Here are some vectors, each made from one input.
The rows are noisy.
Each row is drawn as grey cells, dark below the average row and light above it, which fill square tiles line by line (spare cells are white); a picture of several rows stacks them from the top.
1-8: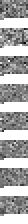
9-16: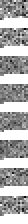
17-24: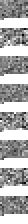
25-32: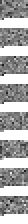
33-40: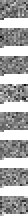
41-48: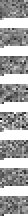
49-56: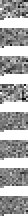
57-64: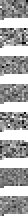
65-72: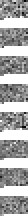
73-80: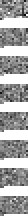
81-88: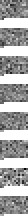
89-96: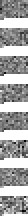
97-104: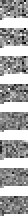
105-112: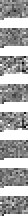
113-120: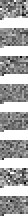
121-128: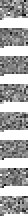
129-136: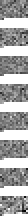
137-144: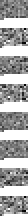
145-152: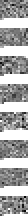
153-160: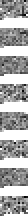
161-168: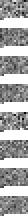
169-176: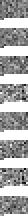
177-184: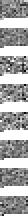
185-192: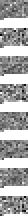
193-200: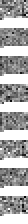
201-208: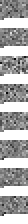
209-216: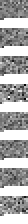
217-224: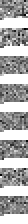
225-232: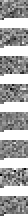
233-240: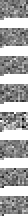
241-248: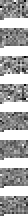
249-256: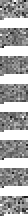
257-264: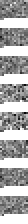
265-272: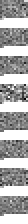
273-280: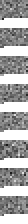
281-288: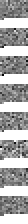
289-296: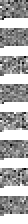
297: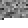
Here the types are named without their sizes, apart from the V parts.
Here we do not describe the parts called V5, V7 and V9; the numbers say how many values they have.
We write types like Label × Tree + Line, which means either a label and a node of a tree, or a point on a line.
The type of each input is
(Bool × V5 + Label × V7) × V9 + Line.
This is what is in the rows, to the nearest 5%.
About 25% of them hold a point on a line. The rest hold a value of V9, together with either a label and a value of V7, or a true/false value and a value of V5.
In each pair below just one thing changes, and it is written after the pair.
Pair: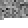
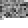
the value of V5
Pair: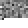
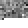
the value of V5
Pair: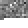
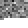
the true/false value
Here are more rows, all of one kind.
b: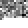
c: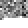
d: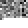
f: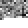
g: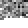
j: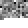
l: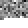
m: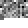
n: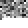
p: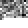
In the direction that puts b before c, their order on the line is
d, n, p, f, b, c, g, l, j, m.
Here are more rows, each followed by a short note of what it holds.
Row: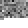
a true/false value, a value of V5 and a value of V9
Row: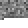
a label, a value of V7 and a value of V9
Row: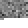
a true/false value, a value of V5 and a value of V9
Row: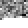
a point on a line
